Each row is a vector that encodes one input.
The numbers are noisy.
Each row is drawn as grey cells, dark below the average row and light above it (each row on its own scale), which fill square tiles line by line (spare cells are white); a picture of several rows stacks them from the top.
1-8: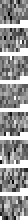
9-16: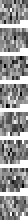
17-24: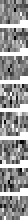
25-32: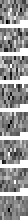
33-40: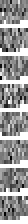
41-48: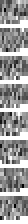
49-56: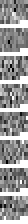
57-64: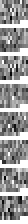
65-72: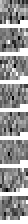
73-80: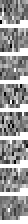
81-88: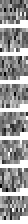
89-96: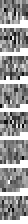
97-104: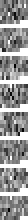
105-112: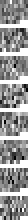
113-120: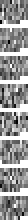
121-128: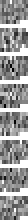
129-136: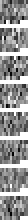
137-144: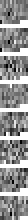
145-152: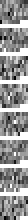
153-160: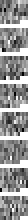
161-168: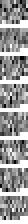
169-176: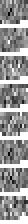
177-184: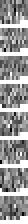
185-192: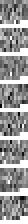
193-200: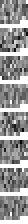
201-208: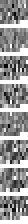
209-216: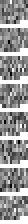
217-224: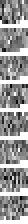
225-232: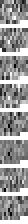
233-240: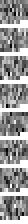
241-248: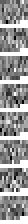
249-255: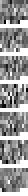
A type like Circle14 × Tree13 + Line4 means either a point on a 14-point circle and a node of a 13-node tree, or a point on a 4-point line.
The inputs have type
Bool × Bool × Bool × Bool × (Label5 + Line9).
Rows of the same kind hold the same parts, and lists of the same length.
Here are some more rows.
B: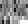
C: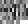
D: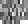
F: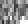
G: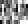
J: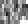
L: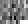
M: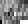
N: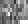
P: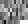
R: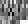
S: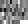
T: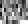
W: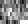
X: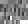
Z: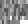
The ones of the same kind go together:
B, C, F, G, J, S, T, W, X, Z
D, L, M, N, P, R

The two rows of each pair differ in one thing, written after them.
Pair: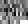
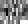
the label
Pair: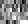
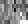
the label
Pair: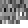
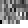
one of the four true/false values
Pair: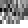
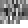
the label
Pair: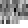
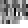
the label
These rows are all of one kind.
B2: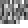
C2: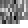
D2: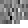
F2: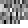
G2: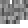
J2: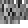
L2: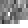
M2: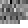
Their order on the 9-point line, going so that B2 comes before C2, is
G2, B2, J2, D2, M2, F2, C2, L2.
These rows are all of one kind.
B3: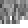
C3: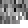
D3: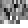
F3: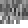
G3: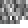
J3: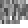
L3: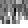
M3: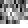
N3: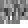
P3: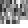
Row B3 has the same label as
D3, G3, J3 and N3.
